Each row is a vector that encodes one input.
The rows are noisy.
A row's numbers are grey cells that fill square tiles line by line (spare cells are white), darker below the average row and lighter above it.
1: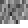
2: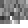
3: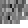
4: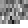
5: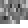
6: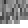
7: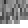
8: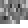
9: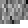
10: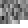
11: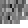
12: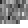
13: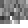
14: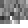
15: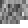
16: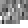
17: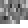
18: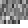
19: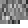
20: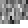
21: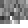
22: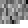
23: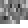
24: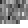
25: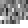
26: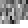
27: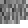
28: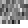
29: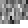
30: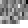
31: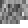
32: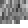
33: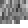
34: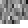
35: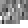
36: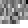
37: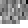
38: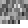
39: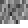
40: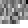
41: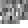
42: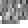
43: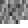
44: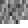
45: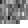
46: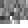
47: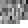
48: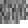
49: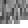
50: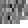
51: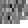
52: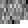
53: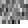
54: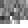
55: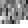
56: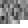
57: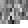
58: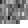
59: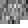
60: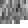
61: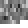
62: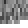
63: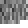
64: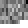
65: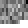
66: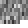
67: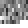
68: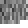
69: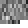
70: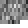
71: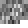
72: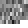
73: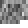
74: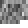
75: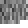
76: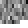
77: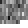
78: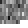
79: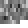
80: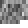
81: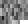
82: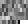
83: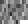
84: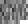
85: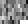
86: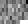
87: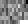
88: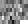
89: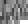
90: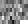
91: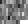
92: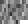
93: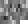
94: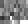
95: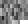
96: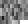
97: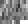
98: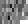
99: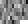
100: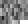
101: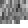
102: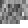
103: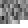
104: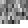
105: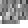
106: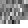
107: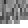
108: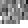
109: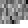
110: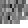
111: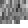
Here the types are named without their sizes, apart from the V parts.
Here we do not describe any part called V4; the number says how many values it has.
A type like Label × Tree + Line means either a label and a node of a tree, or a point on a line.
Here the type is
Circle + Line × V4.
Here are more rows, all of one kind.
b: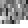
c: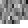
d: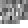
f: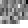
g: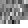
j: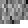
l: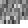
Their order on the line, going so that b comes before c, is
d, f, b, j, c, g, l.
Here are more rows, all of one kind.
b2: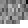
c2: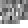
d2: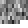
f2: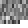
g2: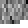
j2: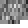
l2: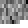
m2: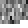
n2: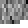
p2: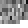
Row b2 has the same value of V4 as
g2, j2, l2 and n2.
